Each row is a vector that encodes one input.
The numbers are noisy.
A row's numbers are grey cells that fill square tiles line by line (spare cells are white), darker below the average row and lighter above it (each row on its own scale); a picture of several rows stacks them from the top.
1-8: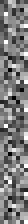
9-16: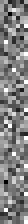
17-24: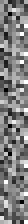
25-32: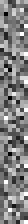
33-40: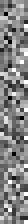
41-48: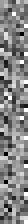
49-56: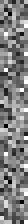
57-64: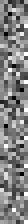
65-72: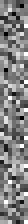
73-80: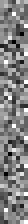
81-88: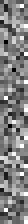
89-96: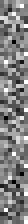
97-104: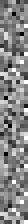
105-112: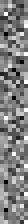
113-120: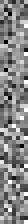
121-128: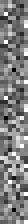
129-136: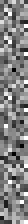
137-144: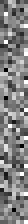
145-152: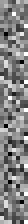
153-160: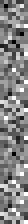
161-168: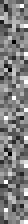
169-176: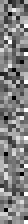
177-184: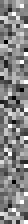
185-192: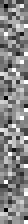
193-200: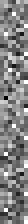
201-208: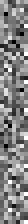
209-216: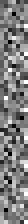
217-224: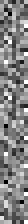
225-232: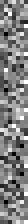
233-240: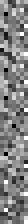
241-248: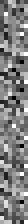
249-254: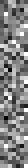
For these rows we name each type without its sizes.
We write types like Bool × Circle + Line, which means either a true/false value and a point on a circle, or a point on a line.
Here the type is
Bool × Bool × Bool × Bool.
